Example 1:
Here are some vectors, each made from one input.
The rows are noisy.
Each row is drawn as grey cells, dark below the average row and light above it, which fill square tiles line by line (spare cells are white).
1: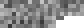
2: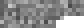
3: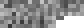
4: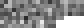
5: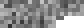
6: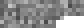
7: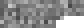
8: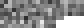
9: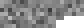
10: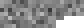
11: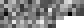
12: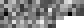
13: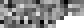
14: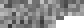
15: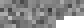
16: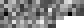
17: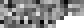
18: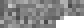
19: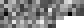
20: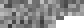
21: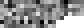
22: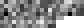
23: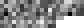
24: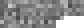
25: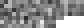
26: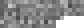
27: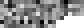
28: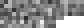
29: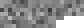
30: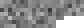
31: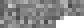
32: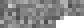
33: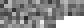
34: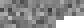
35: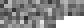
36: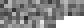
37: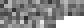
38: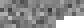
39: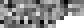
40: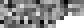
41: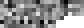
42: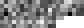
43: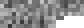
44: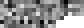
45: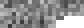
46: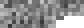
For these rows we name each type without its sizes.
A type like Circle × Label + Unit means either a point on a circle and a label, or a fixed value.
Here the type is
Line.
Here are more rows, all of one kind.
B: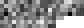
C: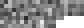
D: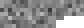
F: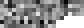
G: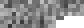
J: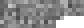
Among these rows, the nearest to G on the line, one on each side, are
D and F.
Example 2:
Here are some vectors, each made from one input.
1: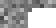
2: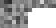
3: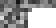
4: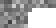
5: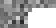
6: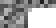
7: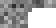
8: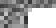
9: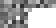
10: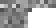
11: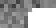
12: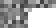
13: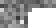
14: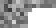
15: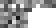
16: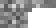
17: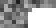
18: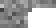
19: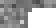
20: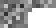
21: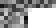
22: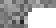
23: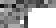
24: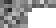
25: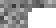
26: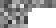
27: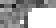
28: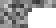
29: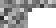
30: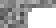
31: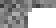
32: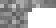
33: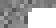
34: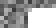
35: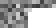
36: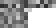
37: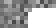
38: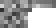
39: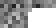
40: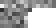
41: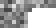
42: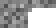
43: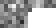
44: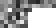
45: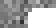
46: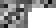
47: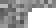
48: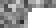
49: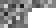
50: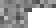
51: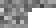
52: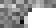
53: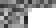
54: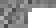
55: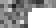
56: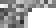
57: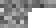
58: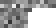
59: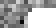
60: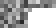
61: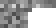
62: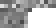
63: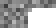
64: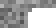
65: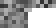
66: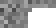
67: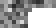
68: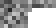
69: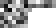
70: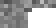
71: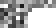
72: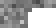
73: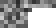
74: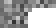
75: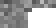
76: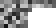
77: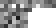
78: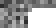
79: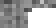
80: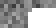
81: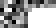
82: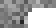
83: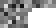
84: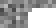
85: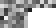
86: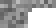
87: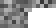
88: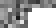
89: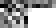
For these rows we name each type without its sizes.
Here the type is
Line.
